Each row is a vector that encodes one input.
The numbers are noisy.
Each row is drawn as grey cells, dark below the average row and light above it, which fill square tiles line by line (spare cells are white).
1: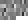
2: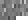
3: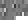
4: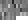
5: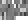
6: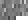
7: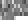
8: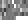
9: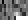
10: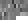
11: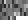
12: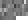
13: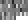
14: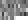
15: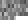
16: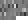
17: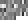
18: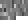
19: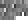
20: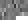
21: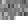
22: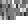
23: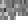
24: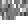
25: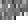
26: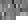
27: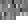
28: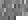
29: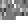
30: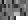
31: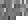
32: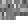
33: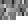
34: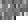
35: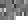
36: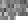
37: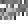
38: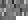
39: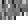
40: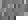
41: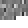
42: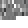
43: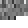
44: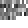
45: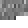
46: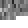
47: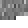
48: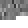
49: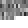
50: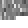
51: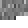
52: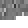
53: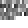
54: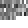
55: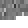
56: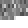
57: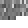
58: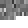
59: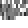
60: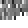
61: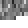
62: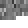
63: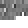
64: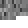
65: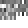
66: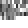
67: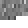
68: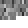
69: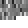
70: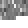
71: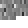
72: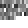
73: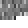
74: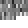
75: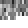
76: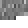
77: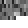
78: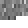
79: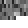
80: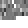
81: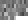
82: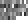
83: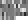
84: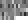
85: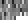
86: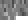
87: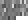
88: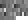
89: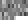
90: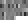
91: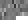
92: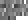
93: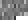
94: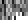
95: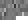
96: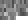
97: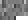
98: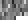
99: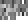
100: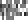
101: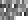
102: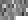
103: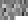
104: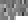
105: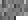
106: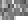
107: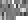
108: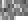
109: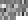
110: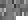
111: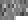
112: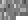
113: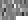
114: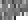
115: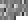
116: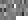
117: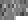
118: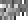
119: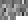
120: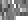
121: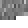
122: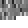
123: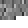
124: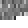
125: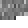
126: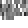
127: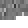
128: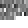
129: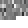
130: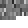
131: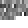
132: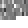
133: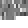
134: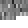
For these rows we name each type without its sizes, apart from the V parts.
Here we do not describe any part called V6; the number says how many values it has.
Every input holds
a list of items, each a true/false value and a value of V6.
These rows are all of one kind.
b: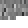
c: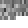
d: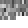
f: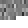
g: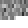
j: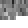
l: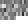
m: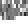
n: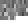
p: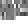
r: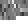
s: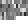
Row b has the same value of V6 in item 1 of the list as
g and p.
